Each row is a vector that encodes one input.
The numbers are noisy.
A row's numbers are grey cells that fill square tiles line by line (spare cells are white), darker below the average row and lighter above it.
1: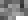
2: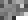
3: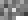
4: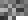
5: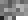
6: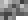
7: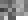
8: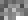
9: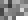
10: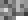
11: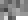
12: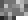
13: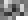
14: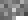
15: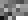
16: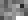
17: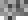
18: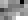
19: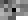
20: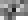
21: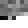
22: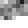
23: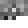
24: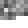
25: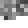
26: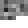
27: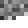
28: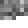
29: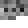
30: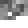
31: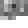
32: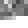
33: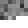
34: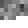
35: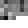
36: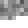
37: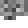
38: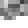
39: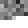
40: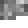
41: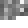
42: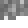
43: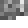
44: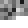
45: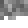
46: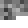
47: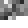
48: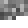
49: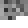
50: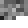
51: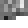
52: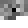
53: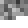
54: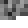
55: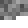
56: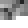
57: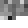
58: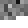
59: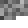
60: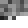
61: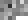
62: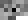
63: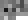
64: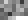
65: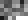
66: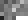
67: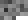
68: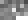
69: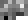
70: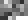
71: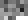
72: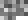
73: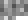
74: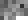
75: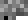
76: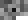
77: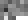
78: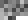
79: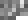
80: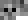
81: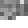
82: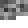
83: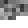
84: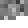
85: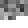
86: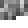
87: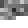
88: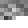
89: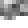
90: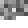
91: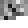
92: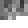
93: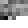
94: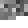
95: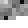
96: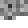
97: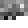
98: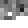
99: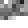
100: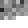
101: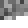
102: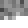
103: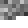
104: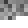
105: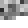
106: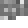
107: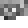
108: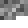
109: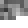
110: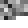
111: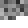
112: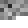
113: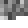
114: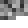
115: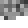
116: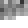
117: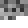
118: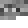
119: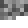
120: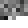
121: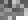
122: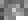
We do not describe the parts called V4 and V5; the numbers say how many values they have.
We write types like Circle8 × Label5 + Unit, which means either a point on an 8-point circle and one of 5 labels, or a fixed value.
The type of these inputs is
(Bool × Bool × Bool × Bool + Unit) × Circle6 × Line3 × Line3 × V4 × V5.
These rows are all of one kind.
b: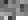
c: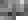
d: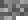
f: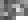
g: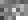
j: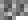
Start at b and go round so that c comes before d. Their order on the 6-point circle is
b, j, f, c, d, g.
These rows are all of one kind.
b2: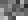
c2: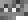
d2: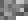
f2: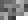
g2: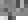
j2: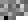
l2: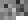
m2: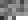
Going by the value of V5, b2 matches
c2 and f2.
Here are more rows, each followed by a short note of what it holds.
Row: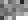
a point on a 6-point circle, a point on each of two 3-point lines, a value of V4 and a value of V5
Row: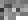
a point on a 6-point circle, a point on each of two 3-point lines, four true/false values, a value of V4 and a value of V5
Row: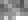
a point on a 6-point circle, a point on each of two 3-point lines, a value of V4 and a value of V5
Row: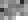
a point on a 6-point circle, a point on each of two 3-point lines, a value of V4 and a value of V5
